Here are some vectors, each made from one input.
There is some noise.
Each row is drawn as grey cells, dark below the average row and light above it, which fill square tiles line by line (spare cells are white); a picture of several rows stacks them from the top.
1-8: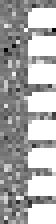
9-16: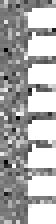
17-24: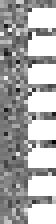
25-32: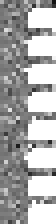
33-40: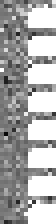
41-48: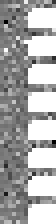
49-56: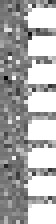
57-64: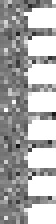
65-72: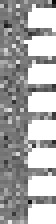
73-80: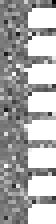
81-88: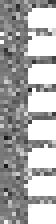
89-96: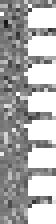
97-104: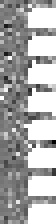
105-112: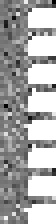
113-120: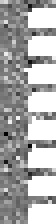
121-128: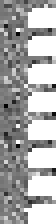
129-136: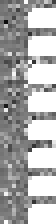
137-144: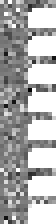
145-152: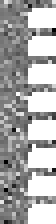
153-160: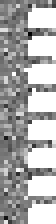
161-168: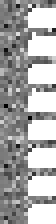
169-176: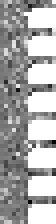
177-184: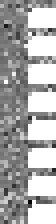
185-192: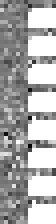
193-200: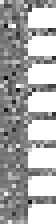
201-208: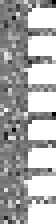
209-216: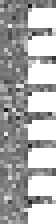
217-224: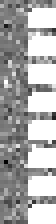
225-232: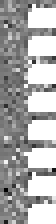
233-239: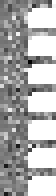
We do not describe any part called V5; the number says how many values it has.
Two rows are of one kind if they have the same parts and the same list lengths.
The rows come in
4 kinds.
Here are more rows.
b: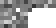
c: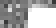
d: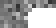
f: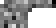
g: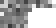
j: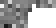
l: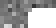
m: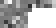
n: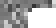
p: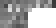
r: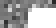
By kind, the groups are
b, l, n, p
c, f, r
d
g, j, m

